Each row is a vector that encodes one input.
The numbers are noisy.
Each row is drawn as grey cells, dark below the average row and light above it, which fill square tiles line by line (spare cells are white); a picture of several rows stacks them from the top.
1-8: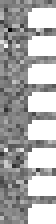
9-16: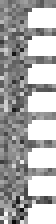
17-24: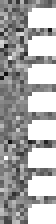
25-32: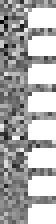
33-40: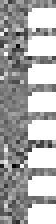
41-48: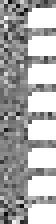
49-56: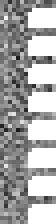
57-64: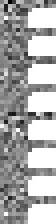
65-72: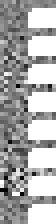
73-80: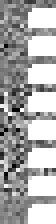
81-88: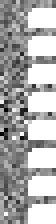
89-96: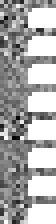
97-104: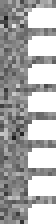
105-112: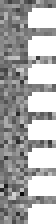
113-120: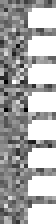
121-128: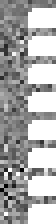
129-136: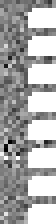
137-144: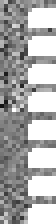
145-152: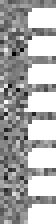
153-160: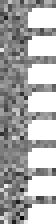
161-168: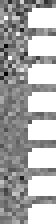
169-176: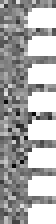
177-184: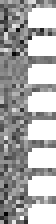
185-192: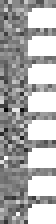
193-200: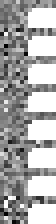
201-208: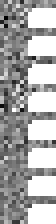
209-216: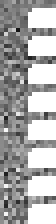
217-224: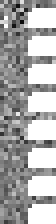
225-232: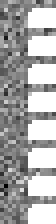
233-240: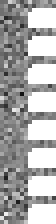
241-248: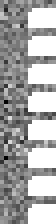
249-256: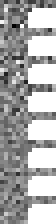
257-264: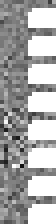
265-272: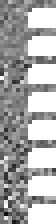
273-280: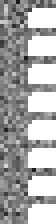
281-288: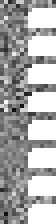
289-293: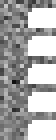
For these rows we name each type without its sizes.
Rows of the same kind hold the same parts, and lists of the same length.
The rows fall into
2 kinds.
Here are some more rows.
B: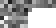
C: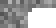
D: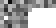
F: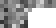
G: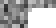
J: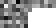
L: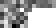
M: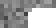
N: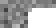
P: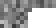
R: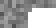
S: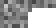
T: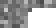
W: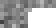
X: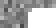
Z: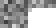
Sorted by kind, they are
B, F, G, J, W, Z
C, D, L, M, N, P, R, S, T, X

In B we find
a point on a circle and a node of a tree.
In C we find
a label and a node of a tree.
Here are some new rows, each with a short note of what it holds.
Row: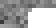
a point on a circle and a node of a tree
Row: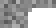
a label and a node of a tree
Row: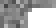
a point on a circle and a node of a tree
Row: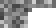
a point on a circle and a node of a tree
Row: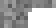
a point on a circle and a node of a tree
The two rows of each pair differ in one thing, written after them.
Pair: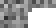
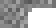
the label
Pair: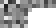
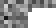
the label
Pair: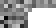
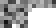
the node of the tree
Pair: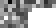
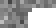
the label
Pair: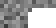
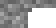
the label
